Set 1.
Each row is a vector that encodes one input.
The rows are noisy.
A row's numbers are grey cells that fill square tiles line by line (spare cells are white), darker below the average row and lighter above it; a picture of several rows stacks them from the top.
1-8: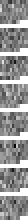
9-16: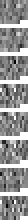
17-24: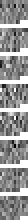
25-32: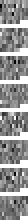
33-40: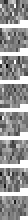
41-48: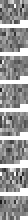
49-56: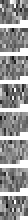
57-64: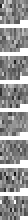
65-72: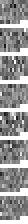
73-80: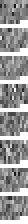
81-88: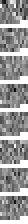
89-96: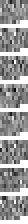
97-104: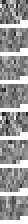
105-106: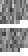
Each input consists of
a point on a 5-point line, together with either a point on a 5-point line, or a node of an 11-node tree.
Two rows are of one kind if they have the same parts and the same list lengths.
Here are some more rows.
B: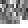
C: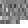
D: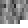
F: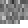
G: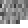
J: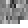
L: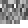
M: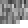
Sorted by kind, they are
B, L
C, D, F, G, J, M

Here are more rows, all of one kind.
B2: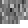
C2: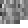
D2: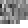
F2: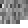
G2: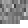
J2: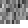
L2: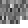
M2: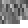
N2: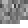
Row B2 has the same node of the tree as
G2 and N2.
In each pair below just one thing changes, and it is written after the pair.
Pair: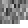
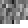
the node of the tree
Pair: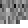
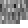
the node of the tree
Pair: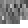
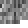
the node of the tree
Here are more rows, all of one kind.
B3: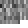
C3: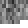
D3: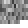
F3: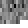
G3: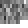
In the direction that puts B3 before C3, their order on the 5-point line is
D3, G3, B3, F3, C3.
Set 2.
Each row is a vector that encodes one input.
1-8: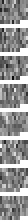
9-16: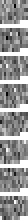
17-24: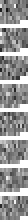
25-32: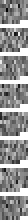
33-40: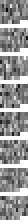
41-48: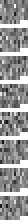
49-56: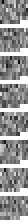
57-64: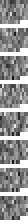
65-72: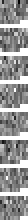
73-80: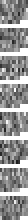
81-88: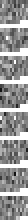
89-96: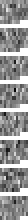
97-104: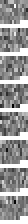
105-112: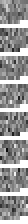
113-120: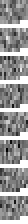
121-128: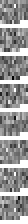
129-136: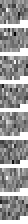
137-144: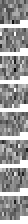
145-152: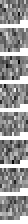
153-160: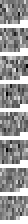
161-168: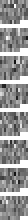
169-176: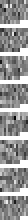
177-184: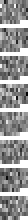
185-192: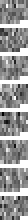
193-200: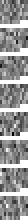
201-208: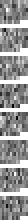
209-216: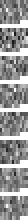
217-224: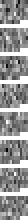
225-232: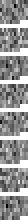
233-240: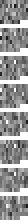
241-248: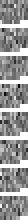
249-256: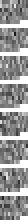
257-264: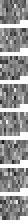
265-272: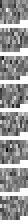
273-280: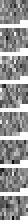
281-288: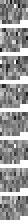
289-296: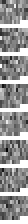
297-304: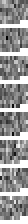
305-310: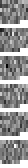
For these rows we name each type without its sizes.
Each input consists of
a point on a circle, together with either a point on a circle, or a node of a tree.
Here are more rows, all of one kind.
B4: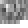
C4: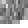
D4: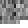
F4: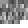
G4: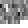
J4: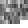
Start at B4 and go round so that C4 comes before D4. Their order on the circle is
B4, C4, F4, D4, J4, G4.
